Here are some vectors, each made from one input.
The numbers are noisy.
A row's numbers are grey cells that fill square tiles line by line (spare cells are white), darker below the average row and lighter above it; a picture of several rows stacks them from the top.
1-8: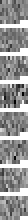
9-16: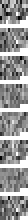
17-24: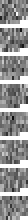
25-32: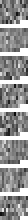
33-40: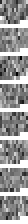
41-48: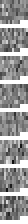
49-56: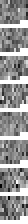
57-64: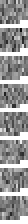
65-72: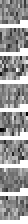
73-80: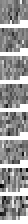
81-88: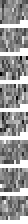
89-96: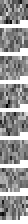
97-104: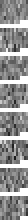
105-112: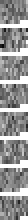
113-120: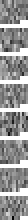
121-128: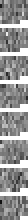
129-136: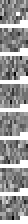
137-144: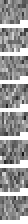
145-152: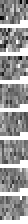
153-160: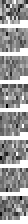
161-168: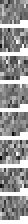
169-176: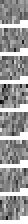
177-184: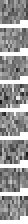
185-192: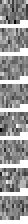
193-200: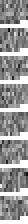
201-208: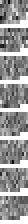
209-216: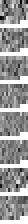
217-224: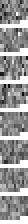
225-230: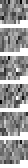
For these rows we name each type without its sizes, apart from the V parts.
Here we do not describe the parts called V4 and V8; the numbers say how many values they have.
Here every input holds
two labels and a value of V8, together with either four true/false values, or a value of V4.
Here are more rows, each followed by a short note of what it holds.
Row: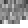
two labels, four true/false values and a value of V8
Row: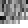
two labels, a value of V4 and a value of V8
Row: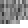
two labels, four true/false values and a value of V8
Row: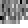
two labels, a value of V4 and a value of V8
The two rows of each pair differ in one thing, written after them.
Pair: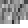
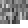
one of the two labels
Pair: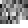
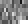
one of the two labels
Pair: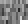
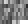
one of the four true/false values
